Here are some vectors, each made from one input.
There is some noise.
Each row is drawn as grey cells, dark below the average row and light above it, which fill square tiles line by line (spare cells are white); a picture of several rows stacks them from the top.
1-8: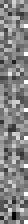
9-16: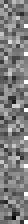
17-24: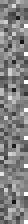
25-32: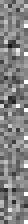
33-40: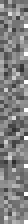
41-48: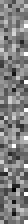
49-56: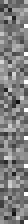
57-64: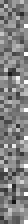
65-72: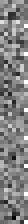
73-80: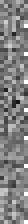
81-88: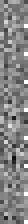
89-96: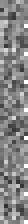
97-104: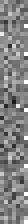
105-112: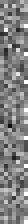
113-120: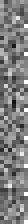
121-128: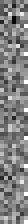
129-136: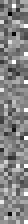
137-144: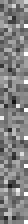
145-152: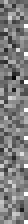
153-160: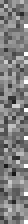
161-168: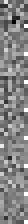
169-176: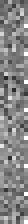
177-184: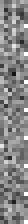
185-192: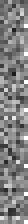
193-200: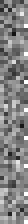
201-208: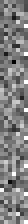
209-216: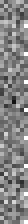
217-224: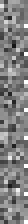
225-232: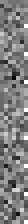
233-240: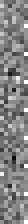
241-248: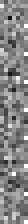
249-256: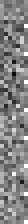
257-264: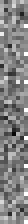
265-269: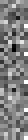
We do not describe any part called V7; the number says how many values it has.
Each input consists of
a point on an 8-point circle, together with either four true/false values, or a value of V7.
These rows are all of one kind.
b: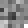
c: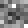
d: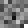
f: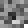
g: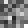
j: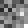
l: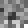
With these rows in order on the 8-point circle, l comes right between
b and j.
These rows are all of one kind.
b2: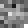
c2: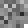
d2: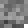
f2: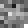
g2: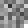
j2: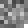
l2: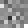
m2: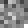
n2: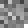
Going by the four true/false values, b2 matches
d2, f2 and j2.
